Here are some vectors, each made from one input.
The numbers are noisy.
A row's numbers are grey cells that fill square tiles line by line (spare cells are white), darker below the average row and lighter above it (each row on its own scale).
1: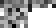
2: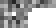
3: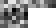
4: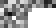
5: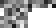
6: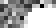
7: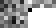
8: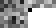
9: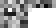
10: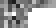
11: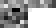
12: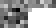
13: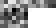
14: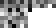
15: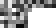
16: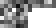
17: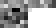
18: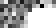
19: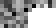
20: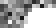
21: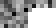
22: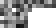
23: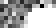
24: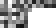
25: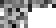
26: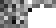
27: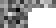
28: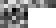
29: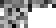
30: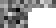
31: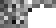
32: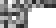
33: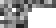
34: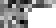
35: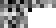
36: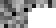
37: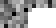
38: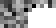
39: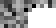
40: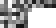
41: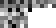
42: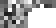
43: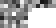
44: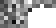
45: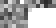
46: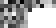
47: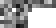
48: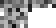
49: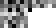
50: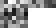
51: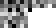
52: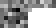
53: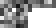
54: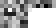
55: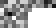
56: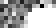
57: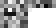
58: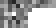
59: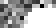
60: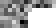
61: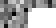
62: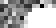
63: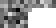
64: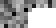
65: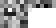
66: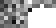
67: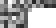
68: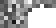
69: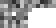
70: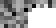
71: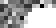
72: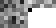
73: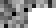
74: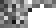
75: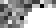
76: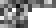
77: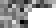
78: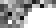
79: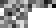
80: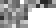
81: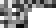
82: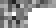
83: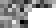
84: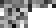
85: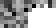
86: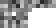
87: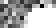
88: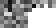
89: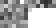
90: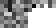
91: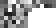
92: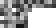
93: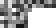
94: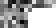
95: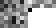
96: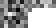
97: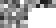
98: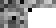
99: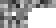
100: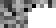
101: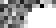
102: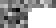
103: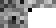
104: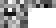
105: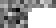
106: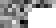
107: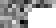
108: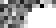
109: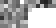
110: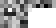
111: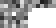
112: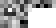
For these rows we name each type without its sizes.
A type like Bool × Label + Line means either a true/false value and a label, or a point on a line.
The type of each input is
Label.
